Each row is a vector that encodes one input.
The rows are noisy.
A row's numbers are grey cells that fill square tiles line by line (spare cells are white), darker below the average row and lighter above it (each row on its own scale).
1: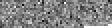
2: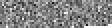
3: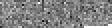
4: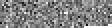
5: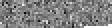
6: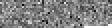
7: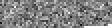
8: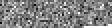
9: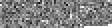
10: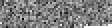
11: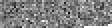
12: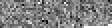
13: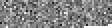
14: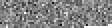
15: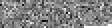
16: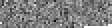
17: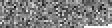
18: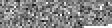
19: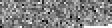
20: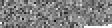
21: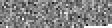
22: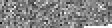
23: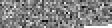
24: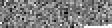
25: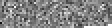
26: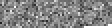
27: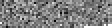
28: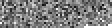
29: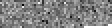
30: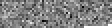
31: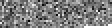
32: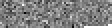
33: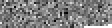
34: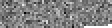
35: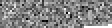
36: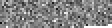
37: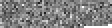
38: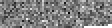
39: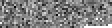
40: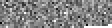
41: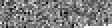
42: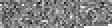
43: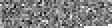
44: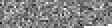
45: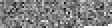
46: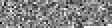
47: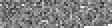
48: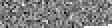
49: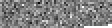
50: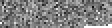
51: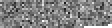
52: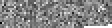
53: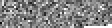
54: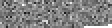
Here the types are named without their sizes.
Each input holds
a point on a line and a true/false value.
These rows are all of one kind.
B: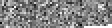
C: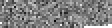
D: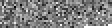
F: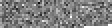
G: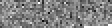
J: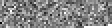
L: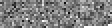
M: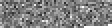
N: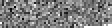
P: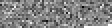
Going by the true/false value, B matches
G, J and P.
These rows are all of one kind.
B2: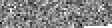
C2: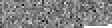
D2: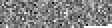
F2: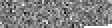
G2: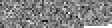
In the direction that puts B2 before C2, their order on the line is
D2, B2, F2, G2, C2.
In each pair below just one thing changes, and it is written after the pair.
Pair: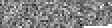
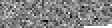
the place on the line
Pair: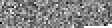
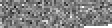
the true/false value
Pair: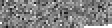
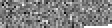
the place on the line
